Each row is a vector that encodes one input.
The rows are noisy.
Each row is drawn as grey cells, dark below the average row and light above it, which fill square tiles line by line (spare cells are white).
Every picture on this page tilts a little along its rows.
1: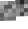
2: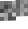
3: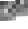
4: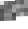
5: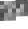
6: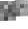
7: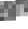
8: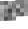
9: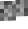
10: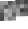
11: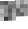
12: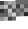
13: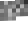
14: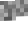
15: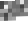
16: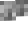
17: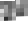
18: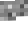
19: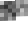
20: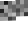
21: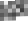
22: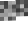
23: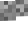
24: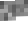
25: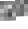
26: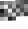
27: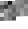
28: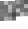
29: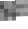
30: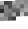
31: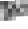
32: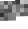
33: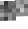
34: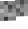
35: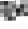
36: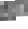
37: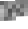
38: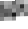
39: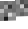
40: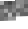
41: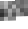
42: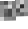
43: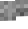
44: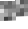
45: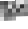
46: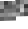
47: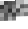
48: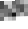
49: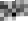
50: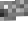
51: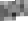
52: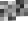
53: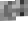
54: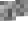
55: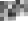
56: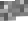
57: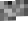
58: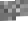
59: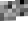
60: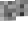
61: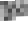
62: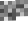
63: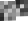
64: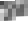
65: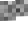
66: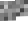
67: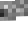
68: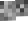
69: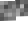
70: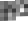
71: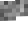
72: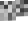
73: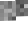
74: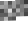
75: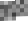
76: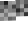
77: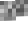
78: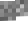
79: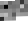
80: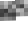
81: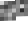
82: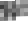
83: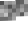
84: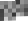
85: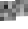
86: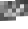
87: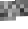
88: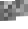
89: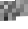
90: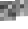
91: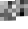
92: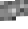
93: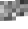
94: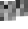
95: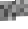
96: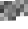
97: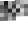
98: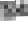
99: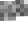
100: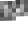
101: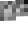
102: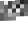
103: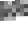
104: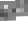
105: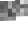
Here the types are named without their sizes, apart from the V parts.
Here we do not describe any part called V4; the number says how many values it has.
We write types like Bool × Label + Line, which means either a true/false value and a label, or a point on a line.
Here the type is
(Bool × Bool × Bool + V4) × Tree.
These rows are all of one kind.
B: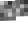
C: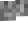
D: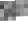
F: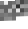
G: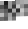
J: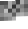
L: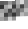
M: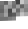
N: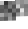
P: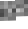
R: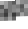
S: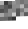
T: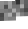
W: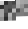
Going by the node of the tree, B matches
F, R, T and W.
